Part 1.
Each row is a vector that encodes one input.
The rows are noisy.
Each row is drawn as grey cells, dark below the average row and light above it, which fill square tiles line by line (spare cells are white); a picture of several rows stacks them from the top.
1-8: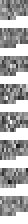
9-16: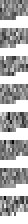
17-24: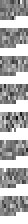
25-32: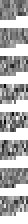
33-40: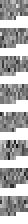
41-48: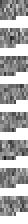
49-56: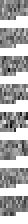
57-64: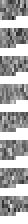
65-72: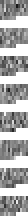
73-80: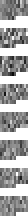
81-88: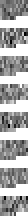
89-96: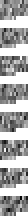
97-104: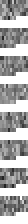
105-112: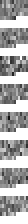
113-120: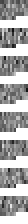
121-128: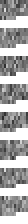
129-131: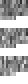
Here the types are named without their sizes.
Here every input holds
a label, a node of a tree and a true/false value.
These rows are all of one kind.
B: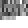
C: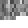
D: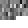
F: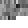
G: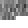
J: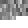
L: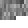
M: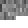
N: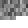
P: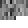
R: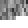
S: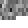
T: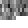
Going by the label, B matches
C and N.
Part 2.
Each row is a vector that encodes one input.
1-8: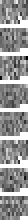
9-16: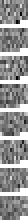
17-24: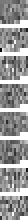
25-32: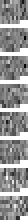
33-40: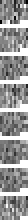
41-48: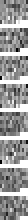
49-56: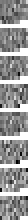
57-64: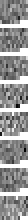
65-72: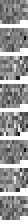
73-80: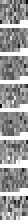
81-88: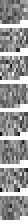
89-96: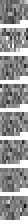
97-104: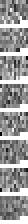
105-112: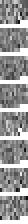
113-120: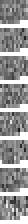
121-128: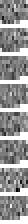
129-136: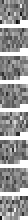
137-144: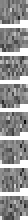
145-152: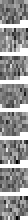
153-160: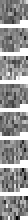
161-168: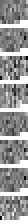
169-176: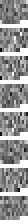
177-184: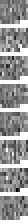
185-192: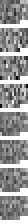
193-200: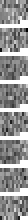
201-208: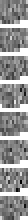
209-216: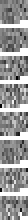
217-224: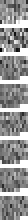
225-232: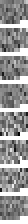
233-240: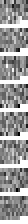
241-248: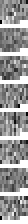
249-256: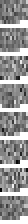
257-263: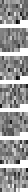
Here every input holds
either a point on a 7-point line and a true/false value, or a point on a 10-point line.
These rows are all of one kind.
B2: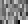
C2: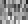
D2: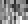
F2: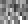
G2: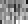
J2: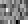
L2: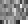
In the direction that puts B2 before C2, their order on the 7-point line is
F2, B2, L2, J2, D2, G2, C2.
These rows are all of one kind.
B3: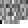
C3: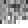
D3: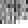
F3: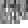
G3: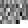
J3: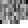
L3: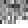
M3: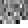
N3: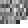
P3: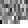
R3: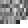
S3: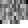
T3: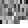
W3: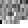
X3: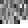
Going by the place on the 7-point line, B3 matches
C3, D3, L3 and W3.
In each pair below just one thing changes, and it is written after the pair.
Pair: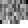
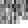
the true/false value
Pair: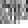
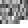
the true/false value
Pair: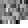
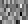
the place on the 7-point line
